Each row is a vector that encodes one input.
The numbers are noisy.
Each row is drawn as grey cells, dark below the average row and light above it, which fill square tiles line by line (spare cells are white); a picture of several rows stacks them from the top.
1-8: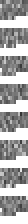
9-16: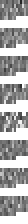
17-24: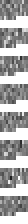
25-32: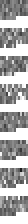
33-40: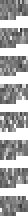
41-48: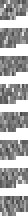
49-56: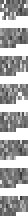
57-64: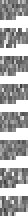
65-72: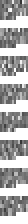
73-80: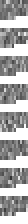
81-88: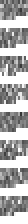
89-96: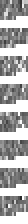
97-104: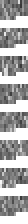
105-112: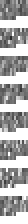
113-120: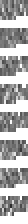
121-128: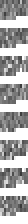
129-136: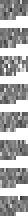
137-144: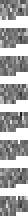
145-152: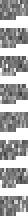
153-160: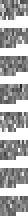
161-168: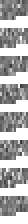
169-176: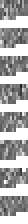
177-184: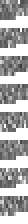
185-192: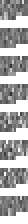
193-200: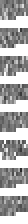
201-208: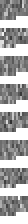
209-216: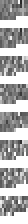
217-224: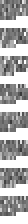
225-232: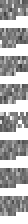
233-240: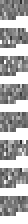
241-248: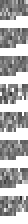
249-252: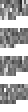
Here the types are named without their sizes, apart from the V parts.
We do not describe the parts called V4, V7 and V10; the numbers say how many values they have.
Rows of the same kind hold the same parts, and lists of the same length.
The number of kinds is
2.
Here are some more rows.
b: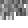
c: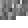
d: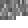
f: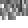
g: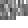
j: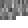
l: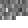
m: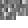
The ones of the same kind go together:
b, c, d, g, j, l
f, m

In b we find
a true/false value, a value of V7 and a value of V10.
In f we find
a point on each of two circles and a value of V4.
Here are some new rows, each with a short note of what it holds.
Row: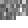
a point on each of two circles and a value of V4
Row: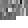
a point on each of two circles and a value of V4
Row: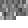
a true/false value, a value of V7 and a value of V10
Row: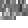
a true/false value, a value of V7 and a value of V10
